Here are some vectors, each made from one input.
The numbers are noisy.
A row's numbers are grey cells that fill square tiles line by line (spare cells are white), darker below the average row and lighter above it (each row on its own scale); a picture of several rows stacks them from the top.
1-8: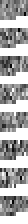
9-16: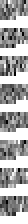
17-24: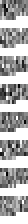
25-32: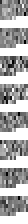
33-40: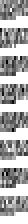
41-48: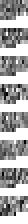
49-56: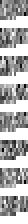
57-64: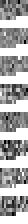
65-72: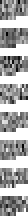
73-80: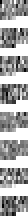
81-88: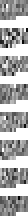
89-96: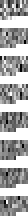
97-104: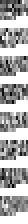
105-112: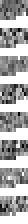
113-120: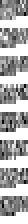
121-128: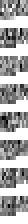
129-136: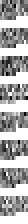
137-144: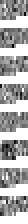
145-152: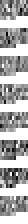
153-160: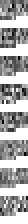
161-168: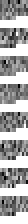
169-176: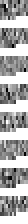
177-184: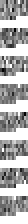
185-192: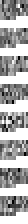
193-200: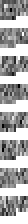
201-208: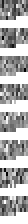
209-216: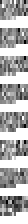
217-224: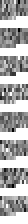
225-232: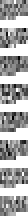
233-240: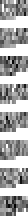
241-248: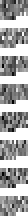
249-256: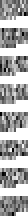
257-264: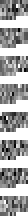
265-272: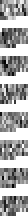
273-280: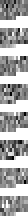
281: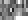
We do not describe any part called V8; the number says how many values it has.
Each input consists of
a point on a 9-point line, together with either a point on an 11-point line, or a value of V8.
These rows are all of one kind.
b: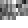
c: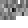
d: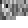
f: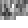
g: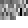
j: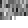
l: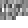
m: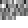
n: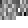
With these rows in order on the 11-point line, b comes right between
f and m.
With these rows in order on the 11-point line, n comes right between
g and j.
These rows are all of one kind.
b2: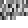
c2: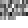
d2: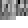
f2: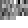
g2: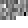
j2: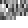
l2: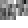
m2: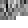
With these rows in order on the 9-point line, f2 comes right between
g2 and j2.
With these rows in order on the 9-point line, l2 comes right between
b2 and c2.
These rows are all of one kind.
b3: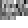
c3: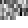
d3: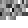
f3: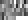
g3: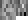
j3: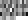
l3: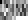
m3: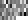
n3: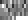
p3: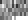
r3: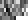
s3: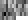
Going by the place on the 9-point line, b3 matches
m3 and s3.
